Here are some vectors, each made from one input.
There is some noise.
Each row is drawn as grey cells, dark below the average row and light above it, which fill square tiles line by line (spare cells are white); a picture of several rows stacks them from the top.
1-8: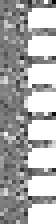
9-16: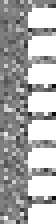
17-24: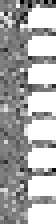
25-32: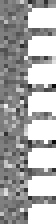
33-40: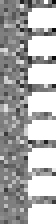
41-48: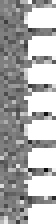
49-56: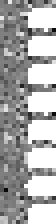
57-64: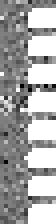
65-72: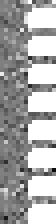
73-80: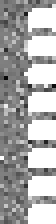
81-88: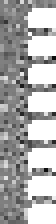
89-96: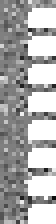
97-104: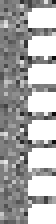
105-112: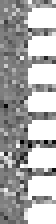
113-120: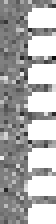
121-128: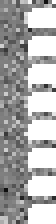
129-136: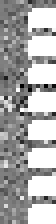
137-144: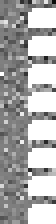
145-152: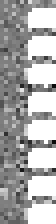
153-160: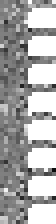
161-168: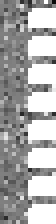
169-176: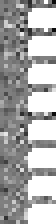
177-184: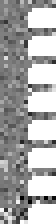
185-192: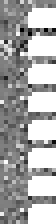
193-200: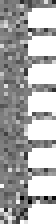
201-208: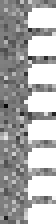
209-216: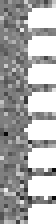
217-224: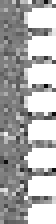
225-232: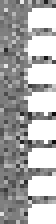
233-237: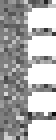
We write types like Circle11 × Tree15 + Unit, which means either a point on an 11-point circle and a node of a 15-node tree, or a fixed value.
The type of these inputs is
List3(Line6).
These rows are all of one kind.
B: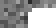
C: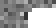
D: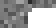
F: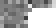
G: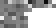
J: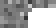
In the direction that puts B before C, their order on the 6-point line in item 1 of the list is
B, D, C, J, F, G.
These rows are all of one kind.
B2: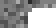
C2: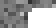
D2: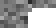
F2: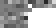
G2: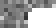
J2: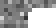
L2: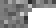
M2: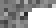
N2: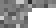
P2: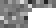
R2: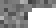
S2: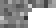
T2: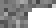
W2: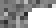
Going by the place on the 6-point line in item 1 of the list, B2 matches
D2, M2 and W2.
